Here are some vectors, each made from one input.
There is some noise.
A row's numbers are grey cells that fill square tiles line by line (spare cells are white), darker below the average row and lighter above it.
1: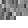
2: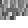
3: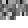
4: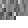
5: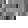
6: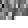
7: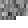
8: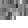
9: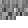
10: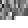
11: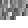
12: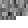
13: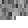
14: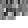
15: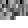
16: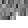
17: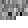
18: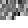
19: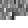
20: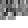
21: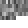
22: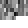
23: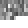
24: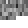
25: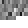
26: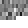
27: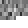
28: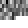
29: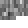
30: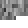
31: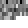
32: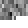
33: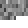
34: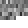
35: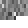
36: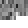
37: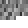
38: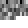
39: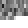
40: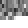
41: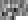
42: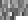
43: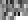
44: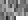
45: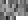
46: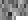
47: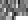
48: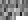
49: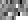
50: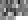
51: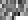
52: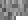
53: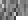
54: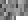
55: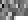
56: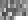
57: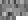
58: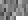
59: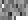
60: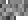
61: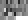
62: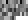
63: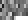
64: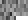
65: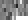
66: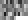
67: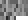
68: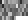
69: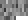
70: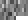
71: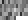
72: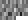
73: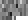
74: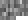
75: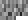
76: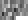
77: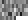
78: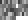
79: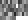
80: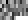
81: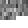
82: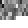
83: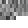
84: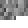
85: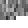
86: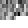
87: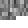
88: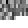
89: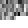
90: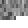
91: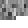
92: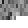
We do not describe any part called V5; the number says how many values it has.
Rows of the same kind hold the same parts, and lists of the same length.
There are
2 kinds of row.
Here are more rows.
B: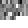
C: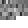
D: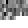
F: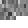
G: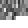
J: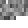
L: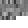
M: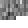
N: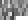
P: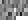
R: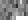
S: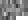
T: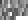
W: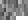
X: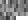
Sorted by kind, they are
B, D, G, N, T
C, F, J, L, M, P, R, S, W, X

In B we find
two values of V5.
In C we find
a point on a 4-point line, a true/false value and a value of V5.
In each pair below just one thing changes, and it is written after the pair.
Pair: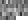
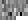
the place on the 4-point line
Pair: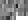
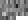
the value of V5
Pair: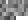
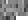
the true/false value
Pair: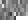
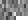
the place on the 4-point line
